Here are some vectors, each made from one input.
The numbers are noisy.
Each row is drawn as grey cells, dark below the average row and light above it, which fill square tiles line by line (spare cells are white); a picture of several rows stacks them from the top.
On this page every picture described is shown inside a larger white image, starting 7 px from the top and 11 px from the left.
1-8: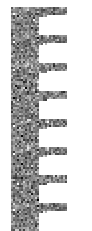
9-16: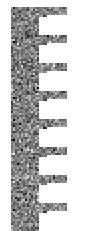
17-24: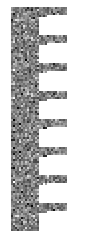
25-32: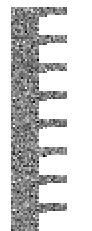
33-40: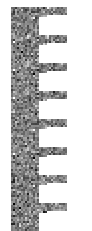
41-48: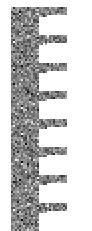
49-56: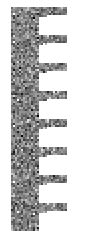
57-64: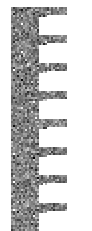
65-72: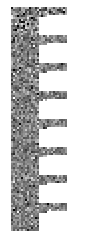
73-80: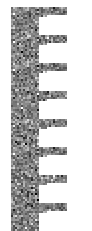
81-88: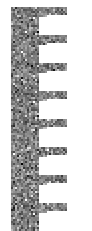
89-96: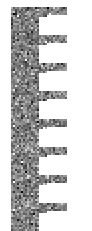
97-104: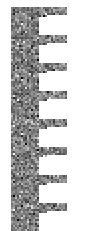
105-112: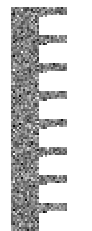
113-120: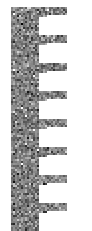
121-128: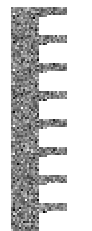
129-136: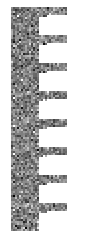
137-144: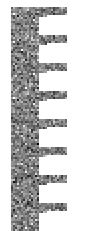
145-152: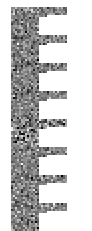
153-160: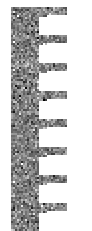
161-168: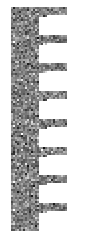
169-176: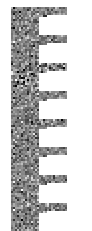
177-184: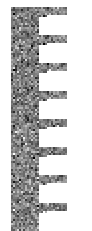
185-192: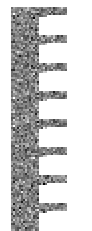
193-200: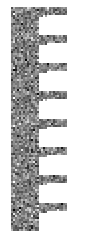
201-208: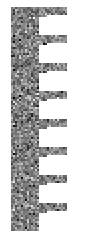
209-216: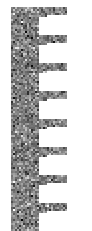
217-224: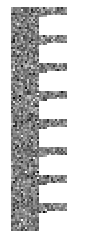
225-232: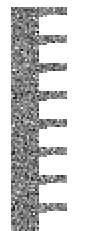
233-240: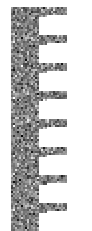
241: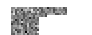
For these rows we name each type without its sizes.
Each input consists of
a list of points on a line.
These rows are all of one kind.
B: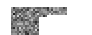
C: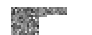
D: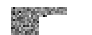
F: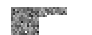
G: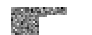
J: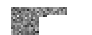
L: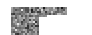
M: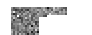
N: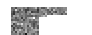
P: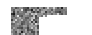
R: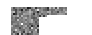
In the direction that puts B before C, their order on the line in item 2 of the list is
P, G, L, R, B, N, D, F, C, J, M.
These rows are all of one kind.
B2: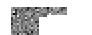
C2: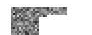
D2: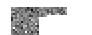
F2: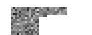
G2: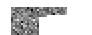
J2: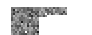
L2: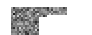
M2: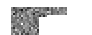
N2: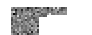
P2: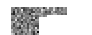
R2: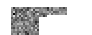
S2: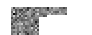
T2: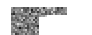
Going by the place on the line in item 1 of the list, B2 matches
C2, L2, R2 and S2.
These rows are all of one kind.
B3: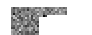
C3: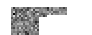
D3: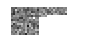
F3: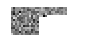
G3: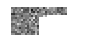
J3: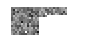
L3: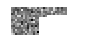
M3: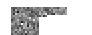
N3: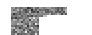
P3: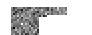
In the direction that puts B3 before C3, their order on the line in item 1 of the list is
F3, B3, C3, P3, M3, J3, N3, D3, G3, L3.
